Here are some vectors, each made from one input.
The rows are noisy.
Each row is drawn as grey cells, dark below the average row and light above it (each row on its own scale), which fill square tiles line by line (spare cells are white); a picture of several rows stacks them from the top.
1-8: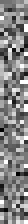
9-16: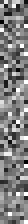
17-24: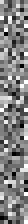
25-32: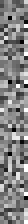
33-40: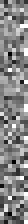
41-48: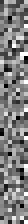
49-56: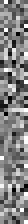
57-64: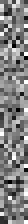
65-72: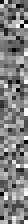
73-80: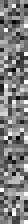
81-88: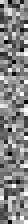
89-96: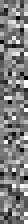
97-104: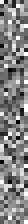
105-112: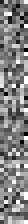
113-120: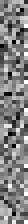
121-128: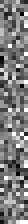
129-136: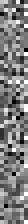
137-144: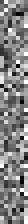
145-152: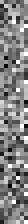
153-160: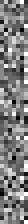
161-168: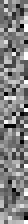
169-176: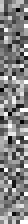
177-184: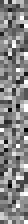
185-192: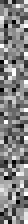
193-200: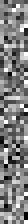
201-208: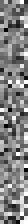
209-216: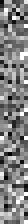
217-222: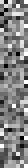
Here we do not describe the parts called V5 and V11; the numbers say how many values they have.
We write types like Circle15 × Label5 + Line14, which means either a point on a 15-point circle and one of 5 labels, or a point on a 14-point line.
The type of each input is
Line6 × V5 + (Line7 + Line8) × V11.
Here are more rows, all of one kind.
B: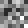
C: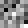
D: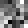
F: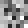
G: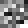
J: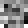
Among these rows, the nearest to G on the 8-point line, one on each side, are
D and F.
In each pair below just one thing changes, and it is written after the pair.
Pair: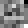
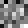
the place on the 8-point line
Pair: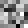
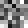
the value of V11
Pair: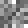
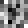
the place on the 8-point line
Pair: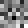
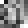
the value of V11
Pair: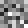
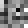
the value of V11
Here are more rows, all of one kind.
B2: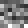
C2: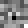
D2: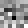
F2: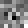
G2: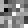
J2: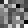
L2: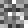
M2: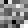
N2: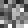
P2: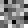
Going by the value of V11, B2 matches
C2, F2 and P2.
